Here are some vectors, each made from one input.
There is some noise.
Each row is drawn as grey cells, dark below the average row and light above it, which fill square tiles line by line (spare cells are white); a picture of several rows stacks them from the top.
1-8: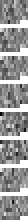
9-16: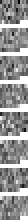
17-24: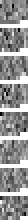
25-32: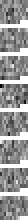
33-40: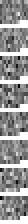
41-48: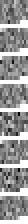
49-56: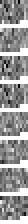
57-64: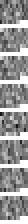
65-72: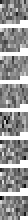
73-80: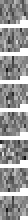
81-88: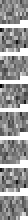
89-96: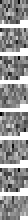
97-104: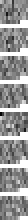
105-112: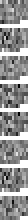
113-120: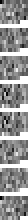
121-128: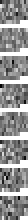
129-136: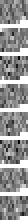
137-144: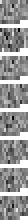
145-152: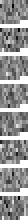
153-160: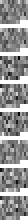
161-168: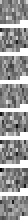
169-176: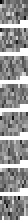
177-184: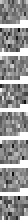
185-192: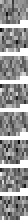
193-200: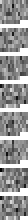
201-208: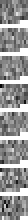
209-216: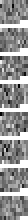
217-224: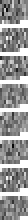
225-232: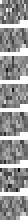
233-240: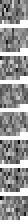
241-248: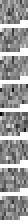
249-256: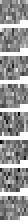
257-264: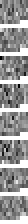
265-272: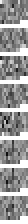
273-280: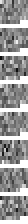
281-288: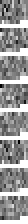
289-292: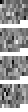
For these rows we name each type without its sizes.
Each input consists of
either three true/false values, or a list of points on a circle.
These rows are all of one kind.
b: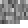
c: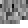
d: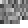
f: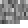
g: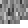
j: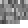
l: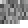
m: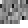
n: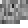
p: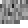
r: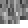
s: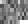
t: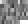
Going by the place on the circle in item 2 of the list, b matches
f and n.
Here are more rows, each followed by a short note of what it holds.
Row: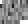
a list of two items
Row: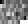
three true/false values
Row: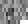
a list of one item
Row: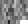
a list of one item
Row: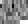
a list of two items
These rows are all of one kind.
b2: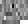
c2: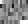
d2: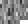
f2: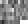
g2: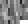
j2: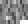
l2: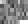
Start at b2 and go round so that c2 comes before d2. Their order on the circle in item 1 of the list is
b2, c2, f2, l2, j2, g2, d2.
